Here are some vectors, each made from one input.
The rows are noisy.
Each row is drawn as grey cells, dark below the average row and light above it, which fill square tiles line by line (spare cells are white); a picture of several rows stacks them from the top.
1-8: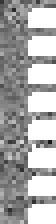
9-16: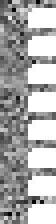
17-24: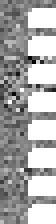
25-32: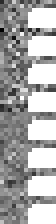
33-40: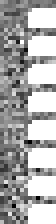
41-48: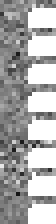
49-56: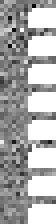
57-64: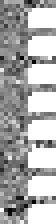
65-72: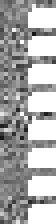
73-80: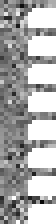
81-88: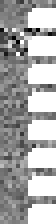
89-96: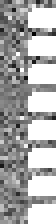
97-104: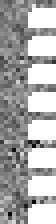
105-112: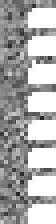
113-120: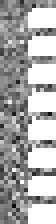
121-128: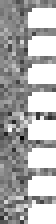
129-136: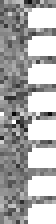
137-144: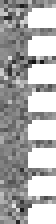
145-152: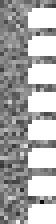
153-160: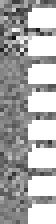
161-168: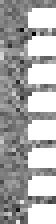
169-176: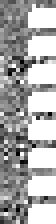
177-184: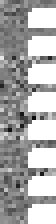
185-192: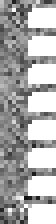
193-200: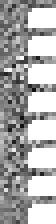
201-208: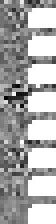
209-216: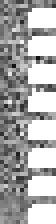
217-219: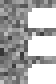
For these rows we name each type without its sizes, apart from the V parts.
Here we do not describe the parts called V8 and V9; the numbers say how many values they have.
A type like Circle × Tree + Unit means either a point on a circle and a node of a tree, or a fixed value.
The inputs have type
Bool × (Line + V9) + V8.
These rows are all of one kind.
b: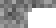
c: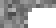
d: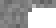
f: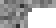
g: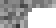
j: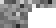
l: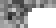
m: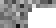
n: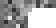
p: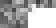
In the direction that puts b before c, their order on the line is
n, j, g, f, b, d, m, p, c, l.
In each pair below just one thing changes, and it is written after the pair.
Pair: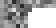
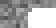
the place on the line
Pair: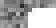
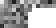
the true/false value
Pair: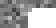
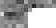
the place on the line
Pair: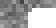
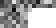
the true/false value
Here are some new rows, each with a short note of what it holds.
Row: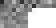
a true/false value and a value of V9
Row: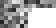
a value of V8
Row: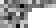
a point on a line and a true/false value
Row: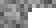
a true/false value and a value of V9
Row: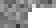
a point on a line and a true/false value
